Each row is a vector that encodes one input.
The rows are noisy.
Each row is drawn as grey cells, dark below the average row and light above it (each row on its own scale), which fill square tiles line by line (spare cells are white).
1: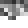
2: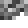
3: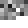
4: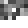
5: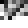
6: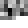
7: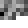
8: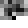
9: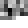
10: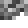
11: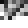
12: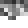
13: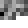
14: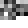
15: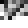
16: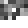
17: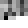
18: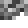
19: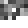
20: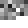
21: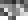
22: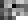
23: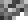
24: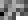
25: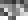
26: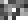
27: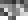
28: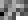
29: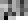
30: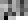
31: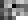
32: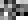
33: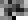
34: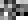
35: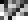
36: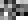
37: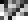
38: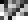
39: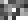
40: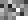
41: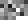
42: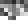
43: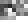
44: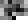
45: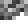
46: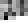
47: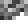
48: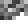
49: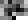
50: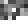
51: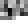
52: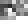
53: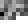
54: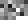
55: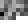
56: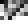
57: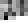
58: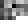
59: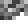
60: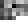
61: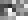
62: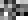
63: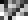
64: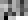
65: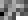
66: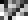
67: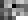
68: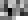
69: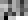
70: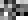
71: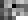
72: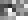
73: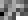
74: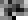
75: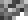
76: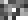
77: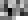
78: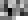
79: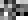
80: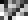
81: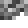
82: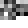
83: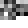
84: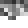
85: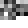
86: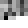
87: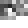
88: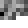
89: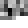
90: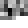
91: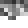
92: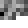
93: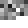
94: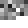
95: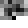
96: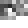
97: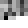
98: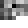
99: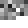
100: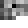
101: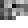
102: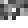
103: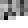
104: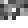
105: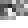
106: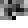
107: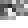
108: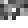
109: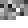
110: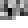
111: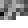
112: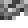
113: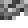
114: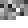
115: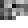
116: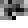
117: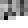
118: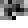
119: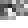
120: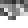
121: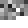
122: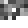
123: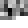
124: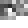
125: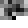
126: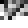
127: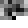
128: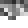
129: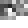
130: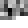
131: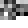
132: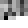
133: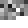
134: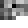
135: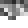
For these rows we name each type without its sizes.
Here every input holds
a label.
